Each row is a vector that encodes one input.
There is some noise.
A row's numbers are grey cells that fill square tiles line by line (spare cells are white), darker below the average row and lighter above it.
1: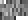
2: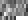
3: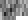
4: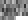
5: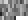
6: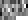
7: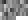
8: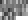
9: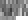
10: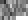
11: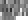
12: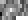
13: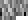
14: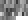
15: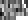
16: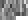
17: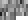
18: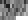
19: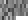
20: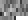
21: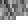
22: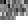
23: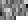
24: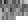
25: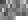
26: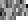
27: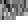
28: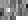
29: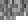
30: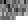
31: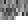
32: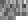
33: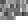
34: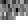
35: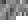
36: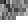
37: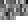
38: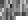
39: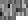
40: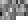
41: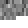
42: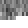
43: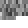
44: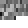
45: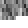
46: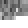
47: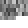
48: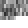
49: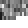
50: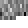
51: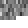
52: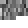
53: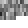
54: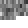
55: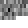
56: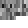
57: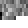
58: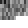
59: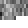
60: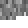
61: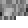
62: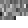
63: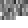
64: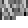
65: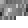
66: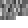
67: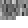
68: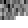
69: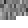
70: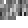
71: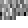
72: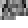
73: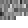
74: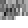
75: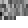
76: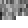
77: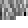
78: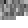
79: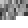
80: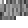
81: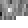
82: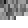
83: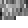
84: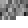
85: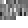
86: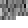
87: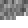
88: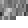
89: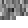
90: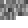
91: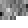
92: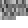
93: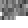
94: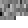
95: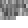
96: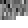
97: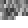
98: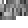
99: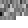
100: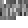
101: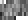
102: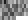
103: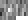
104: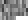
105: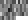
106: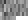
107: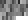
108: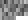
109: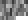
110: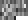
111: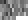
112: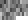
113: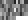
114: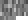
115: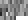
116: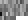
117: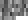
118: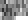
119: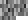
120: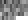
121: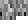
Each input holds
a node of a 10-node tree and a true/false value.
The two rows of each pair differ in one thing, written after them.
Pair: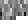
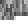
the true/false value
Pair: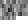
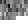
the node of the tree
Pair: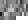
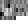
the node of the tree
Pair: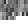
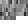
the true/false value
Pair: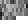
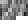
the node of the tree
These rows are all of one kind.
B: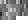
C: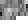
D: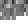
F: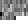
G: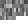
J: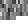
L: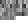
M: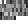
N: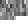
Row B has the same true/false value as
C, F and M.
